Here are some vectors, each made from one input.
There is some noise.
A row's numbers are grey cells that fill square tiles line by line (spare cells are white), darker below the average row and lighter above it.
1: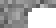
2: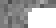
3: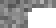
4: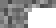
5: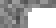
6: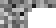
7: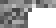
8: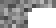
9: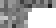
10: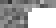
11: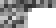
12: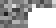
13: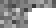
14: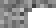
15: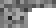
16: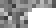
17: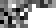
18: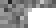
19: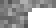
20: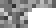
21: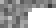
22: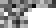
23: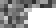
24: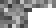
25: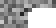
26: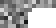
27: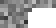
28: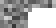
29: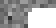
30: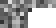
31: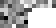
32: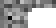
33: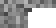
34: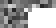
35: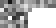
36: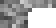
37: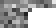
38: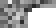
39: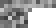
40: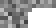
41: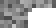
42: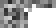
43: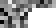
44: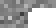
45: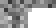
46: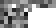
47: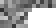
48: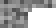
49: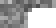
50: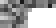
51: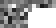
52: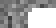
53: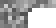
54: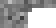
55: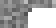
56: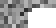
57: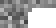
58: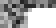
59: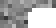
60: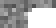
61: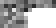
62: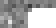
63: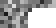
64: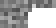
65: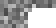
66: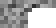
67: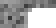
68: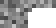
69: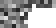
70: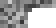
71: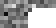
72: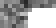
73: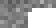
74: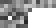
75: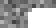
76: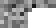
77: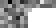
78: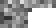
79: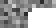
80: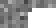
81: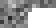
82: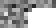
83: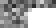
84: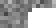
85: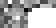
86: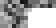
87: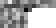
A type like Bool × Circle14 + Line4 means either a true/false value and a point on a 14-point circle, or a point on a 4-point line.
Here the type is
Bool × Bool × Bool + Label10.
